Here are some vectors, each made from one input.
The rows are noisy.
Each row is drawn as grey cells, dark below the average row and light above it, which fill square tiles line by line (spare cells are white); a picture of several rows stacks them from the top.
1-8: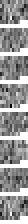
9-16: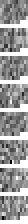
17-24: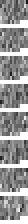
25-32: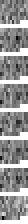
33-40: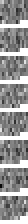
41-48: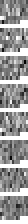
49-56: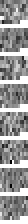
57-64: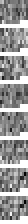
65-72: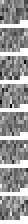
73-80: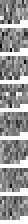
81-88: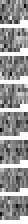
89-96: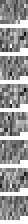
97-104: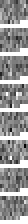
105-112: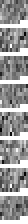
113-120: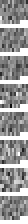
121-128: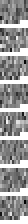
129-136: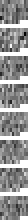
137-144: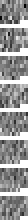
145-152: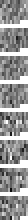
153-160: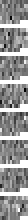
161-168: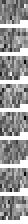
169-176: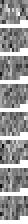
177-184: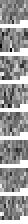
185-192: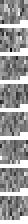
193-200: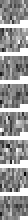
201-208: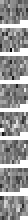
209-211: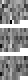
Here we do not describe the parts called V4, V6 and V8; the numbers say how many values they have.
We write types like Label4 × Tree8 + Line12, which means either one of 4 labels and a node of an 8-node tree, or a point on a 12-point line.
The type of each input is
(Bool × V4 + V6) × (Line5 + Line7 × V8).
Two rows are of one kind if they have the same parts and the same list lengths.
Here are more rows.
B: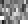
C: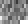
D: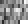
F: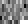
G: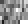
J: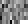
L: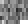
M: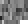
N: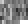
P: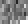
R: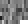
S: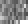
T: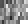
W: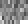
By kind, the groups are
B, D, G, T
C, P, S, W
F, J
L, M, N, R

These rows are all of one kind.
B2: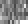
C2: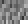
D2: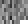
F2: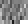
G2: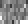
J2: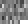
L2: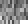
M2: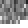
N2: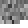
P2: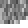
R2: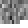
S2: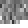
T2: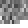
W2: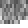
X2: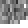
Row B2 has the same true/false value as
J2, M2, S2 and X2.
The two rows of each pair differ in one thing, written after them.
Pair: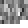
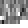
the place on the 7-point line
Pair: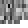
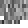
the place on the 7-point line
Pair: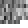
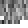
the place on the 7-point line
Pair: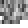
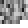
the value of V8
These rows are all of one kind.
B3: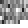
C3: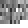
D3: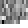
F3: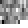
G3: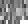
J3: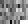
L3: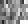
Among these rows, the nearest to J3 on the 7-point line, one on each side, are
C3 and L3.
